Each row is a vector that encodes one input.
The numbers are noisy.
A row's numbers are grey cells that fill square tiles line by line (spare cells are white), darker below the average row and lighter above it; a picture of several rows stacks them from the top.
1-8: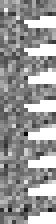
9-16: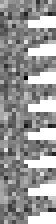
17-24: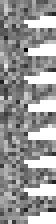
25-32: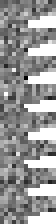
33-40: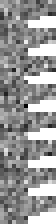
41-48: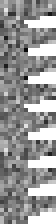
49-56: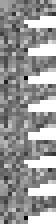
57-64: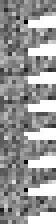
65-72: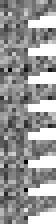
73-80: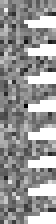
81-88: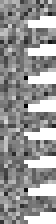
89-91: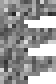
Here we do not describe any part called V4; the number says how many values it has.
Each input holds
a point on a 5-point line and a true/false value, together with a list of up to two values of V4.
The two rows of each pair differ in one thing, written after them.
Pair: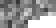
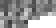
the place on the 5-point line
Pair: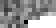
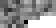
the value of V4 in item 1 of the list
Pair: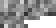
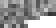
the value of V4 in item 1 of the list
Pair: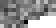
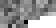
the value of V4 in item 1 of the list
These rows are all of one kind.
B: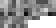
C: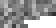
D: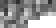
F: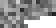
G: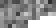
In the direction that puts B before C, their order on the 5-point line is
B, C, G, F, D.
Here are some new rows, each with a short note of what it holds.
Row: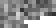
a point on a 5-point line and a true/false value, together with a list of two items
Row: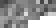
a point on a 5-point line and a true/false value, together with a list of one item
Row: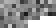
a point on a 5-point line and a true/false value, together with the empty list
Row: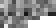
a point on a 5-point line and a true/false value, together with a list of one item
